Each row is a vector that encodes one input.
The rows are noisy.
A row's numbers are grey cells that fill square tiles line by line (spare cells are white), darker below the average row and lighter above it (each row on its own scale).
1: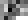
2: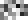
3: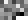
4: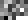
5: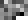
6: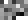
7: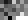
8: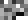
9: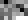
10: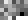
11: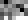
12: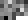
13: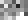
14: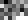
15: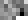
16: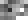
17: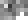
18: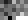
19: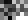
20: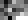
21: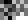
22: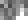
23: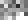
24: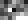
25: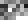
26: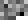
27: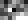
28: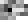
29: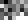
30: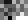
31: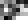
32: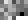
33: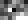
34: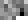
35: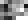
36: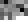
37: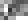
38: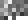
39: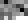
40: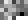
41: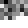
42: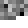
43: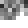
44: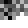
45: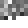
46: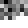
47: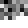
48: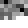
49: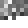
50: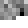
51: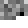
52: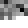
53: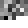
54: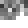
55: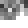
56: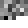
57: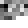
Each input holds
a point on a 6-point line, together with either a point on a 6-point circle, or a fixed value.
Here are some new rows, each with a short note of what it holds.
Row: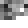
a point on a 6-point circle and a point on a 6-point line
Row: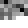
a point on a 6-point line
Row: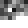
a point on a 6-point line
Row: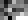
a point on a 6-point line
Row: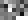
a point on a 6-point circle and a point on a 6-point line
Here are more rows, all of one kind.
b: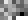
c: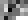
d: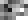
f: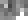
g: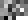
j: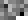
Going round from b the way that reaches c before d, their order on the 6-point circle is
b, g, c, f, d, j.
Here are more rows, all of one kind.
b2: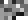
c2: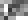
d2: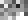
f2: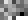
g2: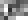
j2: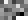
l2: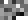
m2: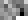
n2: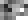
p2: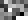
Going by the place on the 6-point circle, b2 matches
f2, j2, l2 and p2.
